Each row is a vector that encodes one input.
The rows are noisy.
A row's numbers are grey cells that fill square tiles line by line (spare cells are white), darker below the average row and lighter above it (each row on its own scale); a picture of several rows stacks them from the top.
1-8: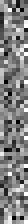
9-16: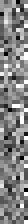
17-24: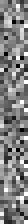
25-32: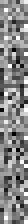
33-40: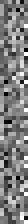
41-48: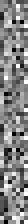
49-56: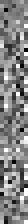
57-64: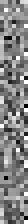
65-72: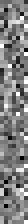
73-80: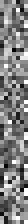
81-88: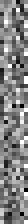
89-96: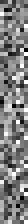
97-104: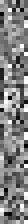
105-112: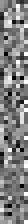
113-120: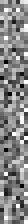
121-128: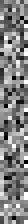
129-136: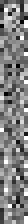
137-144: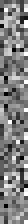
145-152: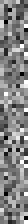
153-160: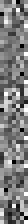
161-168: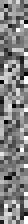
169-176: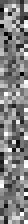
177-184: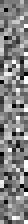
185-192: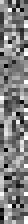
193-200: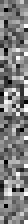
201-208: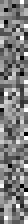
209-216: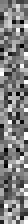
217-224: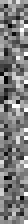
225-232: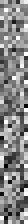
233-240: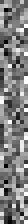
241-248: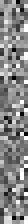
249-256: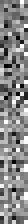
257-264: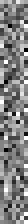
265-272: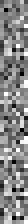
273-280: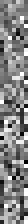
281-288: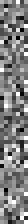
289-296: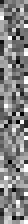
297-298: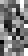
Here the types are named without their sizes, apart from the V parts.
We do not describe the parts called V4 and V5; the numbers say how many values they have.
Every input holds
either a point on a circle, a point on a line and a value of V4, or a value of V5.
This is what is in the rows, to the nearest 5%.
About 60% of them hold a point on a circle, a point on a line and a value of V4. The rest hold a value of V5.
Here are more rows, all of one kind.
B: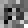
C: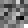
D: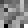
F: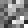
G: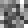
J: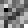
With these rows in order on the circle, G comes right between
D and F.
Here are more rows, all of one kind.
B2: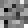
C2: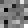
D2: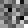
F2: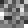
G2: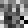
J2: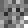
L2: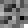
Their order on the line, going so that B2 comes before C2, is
L2, F2, D2, G2, J2, B2, C2.
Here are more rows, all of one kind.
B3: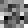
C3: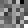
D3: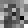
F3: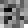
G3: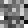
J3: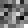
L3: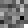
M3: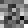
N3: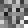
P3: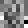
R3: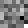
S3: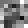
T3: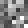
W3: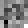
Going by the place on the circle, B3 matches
D3, M3 and S3.
